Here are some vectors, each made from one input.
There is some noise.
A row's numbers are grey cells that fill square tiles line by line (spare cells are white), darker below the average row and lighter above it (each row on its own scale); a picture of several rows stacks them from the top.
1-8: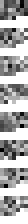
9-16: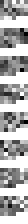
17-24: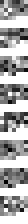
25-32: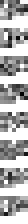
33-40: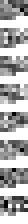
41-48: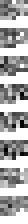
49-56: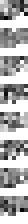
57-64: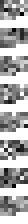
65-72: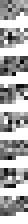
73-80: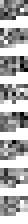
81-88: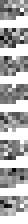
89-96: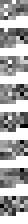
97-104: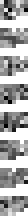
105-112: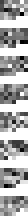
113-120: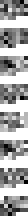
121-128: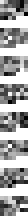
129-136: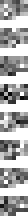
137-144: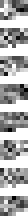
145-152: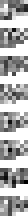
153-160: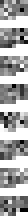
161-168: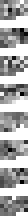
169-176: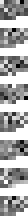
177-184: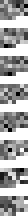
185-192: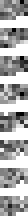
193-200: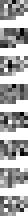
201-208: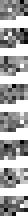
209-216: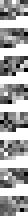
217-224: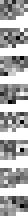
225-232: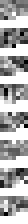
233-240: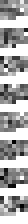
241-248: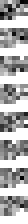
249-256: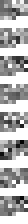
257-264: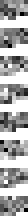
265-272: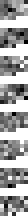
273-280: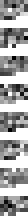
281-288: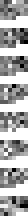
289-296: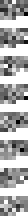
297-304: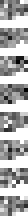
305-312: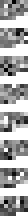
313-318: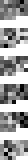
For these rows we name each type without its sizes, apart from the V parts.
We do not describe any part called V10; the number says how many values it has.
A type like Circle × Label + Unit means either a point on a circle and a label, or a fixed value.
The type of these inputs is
(Bool × V10 + Unit) × Label.
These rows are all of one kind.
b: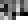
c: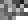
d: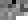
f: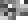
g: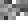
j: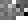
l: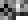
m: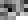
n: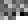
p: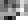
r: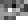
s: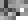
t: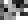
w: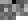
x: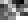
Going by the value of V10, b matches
d, m, r and s.
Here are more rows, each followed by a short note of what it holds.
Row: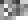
a label
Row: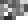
a label
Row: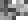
a label, a true/false value and a value of V10
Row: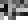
a label, a true/false value and a value of V10
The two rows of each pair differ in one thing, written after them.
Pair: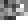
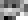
the value of V10
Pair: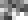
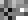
the true/false value
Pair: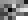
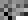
the label
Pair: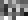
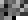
the label
